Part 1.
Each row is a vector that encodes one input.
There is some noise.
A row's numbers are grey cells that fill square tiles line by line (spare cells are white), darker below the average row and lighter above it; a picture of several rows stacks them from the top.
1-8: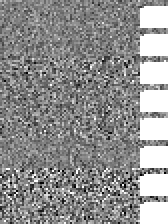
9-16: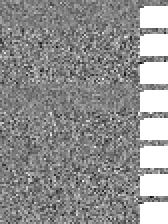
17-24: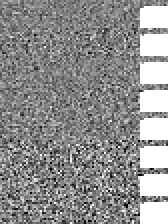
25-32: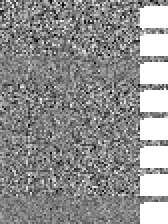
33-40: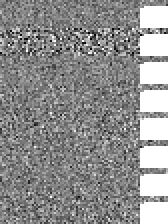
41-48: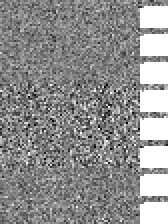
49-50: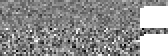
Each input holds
four true/false values.
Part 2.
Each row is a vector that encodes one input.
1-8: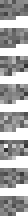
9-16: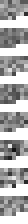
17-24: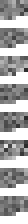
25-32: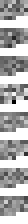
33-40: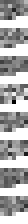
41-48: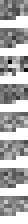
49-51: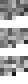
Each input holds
a point on a 5-point line.
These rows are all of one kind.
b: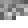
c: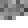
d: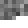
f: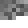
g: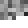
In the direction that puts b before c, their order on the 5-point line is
g, b, d, f, c.
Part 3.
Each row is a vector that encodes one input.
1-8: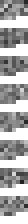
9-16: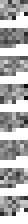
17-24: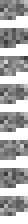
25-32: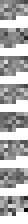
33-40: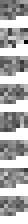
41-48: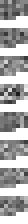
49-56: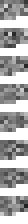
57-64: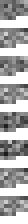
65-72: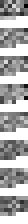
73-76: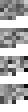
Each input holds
a point on a 9-point line.
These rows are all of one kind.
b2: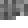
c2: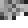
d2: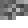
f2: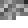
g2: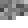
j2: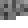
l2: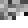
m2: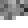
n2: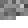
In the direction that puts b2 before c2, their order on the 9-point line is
m2, g2, d2, j2, b2, n2, f2, c2, l2.
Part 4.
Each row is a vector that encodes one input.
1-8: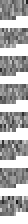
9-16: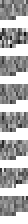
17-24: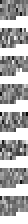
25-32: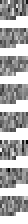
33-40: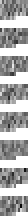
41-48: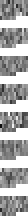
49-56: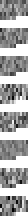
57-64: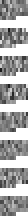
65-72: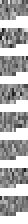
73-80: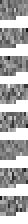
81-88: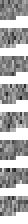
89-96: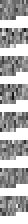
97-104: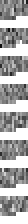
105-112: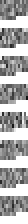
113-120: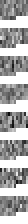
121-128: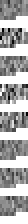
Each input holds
a point on an 11-point line.
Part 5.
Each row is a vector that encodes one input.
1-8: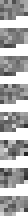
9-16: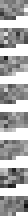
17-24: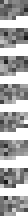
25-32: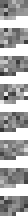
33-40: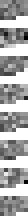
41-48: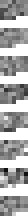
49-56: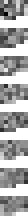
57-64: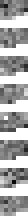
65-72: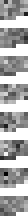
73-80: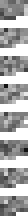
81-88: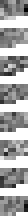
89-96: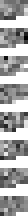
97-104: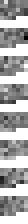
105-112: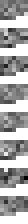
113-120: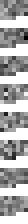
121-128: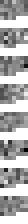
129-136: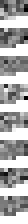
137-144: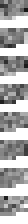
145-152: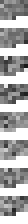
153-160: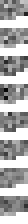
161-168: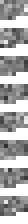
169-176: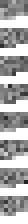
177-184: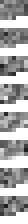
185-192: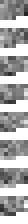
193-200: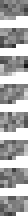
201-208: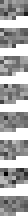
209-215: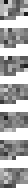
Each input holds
three true/false values.
